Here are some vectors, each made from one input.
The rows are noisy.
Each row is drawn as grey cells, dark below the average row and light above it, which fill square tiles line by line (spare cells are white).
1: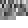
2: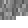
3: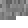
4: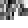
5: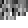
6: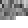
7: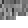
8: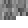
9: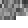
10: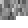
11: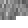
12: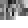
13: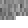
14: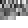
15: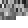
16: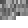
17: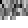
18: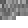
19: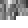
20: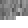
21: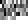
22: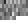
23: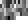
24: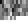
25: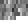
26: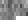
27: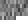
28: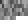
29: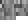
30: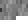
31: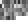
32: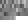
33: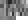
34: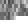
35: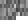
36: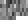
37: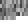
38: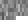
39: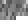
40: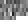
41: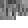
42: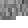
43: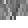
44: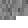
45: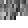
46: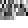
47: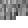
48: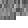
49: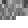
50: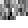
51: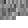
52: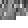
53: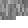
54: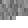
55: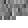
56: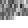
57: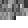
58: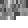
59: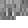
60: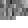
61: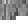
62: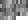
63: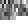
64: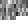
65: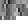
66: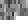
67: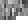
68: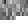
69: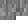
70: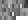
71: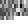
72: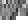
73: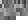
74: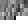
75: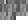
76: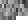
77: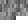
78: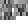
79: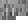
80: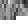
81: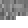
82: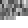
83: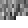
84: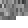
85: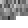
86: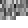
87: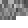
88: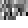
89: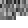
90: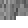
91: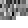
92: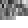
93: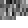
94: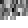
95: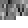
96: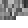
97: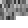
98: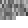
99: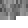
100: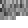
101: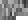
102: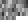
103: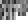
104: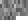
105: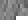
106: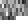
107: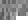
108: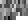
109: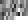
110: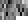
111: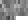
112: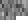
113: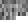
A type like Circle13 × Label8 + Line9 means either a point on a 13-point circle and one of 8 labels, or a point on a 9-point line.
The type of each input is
Label8 × Label8 × Tree11.
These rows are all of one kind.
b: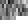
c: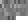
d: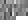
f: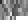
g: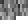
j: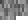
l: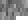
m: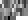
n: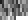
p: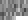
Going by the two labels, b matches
n and p.
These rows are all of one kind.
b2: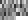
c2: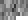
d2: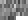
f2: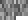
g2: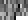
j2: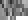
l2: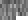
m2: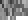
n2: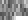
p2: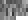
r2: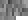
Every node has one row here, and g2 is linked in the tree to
d2 and f2.
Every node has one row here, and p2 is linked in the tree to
b2, c2 and f2.
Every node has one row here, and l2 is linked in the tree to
b2.
